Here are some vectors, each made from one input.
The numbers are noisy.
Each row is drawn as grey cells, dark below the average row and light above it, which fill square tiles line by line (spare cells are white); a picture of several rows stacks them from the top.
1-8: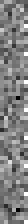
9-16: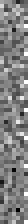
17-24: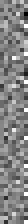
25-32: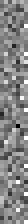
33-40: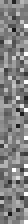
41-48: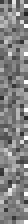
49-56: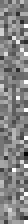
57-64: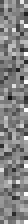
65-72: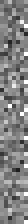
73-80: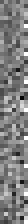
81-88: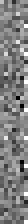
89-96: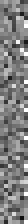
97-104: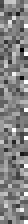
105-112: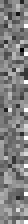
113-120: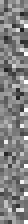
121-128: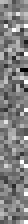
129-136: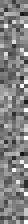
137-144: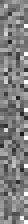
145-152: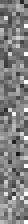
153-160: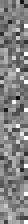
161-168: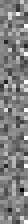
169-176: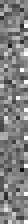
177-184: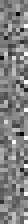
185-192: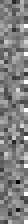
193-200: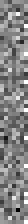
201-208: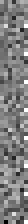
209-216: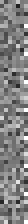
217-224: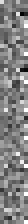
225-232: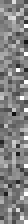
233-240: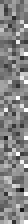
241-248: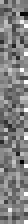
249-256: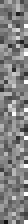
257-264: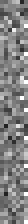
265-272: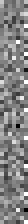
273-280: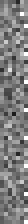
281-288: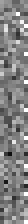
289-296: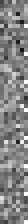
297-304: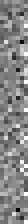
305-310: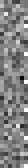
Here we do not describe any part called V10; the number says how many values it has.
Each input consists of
a point on a 5-point line, a point on a 7-point line, six true/false values and two values of V10.
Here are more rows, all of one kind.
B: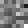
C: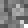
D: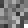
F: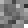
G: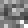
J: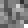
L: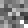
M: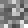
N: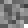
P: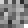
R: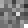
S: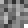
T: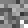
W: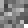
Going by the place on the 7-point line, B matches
M, P and T.
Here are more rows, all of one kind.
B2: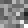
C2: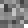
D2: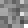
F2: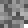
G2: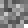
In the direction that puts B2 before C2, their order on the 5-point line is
D2, B2, G2, C2, F2.
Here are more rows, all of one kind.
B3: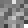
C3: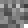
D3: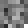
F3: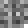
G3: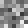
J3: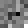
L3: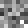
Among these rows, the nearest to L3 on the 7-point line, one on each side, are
C3 and J3.
